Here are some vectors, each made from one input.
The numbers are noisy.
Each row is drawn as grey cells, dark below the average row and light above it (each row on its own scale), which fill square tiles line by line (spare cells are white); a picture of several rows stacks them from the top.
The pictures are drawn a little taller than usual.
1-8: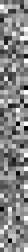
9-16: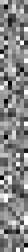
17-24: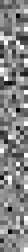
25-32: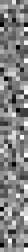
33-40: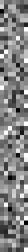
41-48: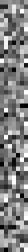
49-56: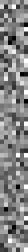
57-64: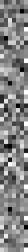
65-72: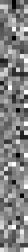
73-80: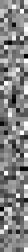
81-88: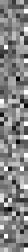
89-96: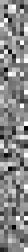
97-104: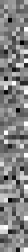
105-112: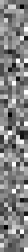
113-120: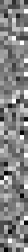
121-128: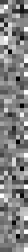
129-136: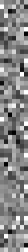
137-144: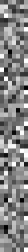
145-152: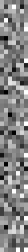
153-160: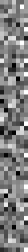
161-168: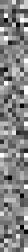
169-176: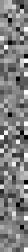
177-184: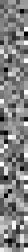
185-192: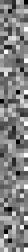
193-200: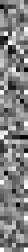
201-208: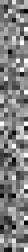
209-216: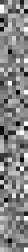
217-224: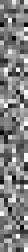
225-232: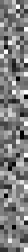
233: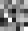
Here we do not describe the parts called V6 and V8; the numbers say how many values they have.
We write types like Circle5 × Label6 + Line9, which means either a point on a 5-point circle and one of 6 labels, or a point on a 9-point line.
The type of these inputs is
Bool × Bool × Bool × Bool × (Tree9 + Unit) + (Line5 + V8) × V6.
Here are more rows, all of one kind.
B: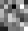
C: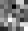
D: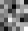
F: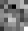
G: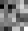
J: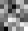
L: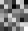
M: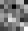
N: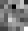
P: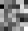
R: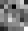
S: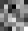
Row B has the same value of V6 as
N and R.
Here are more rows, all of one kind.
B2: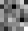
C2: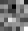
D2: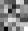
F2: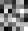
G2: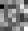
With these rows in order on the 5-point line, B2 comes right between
D2 and G2.
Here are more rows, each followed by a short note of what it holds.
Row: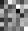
four true/false values
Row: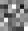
four true/false values
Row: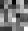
a value of V6 and a value of V8
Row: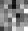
a value of V6 and a value of V8
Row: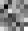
a node of a 9-node tree and four true/false values
